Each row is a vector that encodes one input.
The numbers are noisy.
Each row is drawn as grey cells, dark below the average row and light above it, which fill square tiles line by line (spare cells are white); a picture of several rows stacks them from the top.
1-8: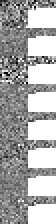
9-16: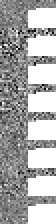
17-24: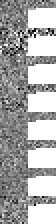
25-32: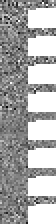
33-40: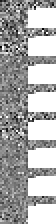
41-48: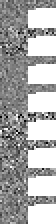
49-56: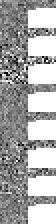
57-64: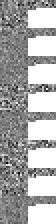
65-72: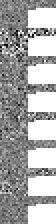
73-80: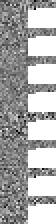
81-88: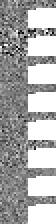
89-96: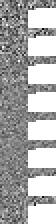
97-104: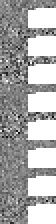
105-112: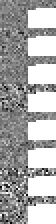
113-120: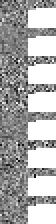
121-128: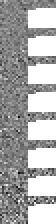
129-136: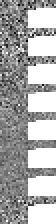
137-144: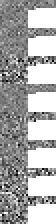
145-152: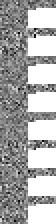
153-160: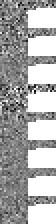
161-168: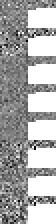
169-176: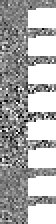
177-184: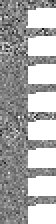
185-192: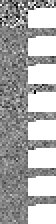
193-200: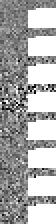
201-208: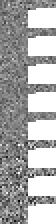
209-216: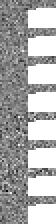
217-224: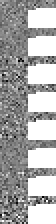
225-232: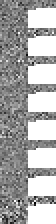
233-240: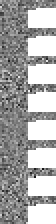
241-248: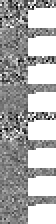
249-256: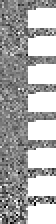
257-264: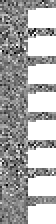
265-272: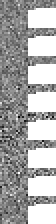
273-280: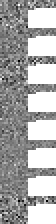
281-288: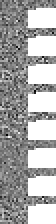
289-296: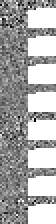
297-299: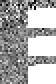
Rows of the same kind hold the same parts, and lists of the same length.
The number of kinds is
2.
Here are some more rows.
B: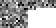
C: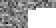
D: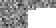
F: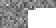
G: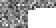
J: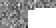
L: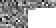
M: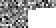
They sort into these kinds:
B, D, F, G, J
C, L, M

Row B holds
a node of a 9-node tree and a node of a 15-node tree.
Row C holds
a point on a 6-point circle.
